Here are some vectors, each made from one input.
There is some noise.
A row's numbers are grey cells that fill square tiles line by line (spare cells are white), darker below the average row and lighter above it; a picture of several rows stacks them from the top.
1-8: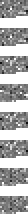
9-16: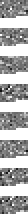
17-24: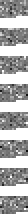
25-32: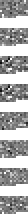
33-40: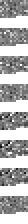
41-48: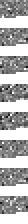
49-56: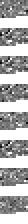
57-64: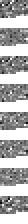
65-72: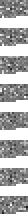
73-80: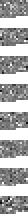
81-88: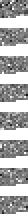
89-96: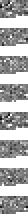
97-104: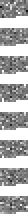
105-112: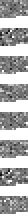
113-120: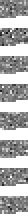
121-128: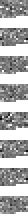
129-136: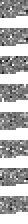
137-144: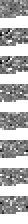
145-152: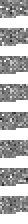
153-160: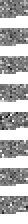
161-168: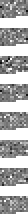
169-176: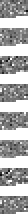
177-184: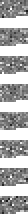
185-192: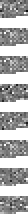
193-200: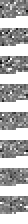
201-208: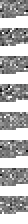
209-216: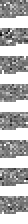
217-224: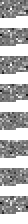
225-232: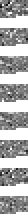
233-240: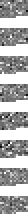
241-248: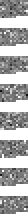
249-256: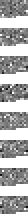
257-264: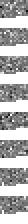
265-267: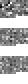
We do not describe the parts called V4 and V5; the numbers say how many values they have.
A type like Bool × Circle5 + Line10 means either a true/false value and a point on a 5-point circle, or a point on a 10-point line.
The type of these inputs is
Bool × V4 + (Line7 + V5) × V5 + Tree8.
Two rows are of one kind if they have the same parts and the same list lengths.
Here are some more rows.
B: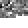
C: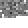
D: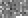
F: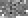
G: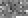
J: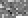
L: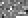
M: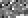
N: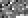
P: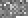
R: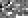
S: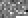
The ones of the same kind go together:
B, M, N, R
C, D, J
F, G
L, P, S

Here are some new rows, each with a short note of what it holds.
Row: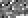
a true/false value and a value of V4
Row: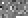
a node of an 8-node tree
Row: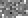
a point on a 7-point line and a value of V5
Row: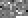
a node of an 8-node tree
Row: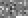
a point on a 7-point line and a value of V5
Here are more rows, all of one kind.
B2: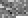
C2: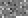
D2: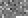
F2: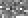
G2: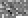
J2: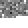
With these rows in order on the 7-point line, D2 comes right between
C2 and F2.
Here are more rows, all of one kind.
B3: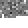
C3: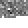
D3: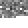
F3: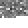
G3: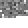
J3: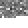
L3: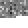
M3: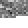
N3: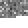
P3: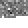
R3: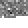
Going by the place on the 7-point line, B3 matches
F3, J3, P3 and R3.
